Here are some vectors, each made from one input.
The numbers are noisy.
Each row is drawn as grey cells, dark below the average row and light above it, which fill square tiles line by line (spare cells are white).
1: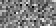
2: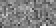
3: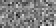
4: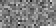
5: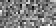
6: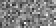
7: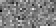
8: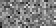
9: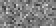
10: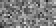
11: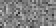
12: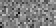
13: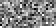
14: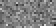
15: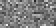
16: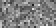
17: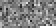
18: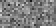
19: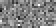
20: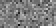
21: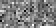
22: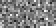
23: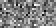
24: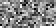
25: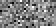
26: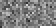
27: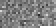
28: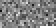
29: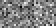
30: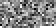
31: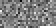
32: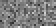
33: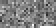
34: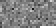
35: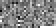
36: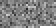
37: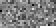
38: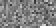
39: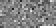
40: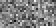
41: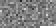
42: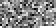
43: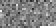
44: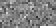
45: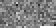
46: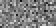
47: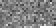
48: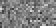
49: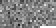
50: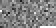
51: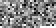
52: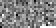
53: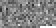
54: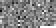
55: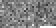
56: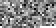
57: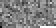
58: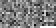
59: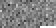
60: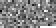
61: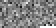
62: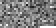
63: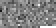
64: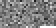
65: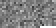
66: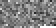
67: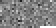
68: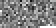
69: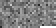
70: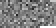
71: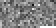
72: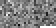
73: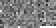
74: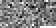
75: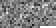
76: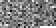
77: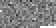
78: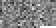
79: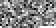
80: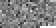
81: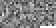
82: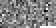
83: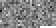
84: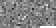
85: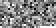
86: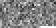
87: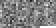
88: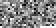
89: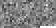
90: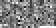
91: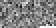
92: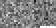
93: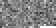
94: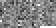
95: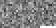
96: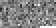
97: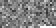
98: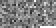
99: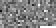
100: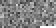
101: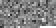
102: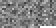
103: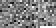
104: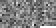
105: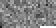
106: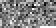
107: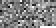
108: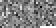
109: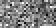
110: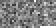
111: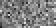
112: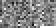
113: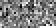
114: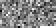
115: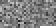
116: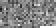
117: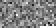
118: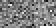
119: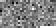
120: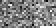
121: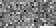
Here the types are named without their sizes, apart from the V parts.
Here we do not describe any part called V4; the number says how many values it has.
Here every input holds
a list of items, each a point on a line and a value of V4.
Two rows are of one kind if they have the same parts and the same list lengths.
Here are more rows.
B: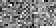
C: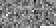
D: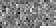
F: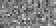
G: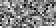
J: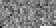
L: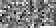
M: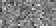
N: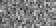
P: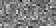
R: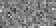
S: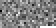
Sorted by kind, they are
B, M, S
C, D, P
F, J, L, N, R
G

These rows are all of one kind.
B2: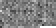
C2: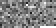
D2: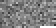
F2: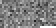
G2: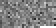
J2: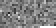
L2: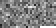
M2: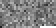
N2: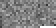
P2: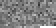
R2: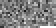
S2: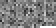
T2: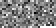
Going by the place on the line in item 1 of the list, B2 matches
J2, P2 and R2.
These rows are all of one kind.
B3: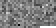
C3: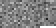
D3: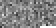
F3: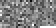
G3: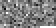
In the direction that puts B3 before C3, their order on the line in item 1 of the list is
B3, C3, G3, D3, F3.
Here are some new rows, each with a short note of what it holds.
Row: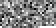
the empty list
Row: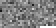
a list of one item
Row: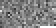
a list of two items
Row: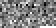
a list of one item
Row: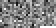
a list of one item
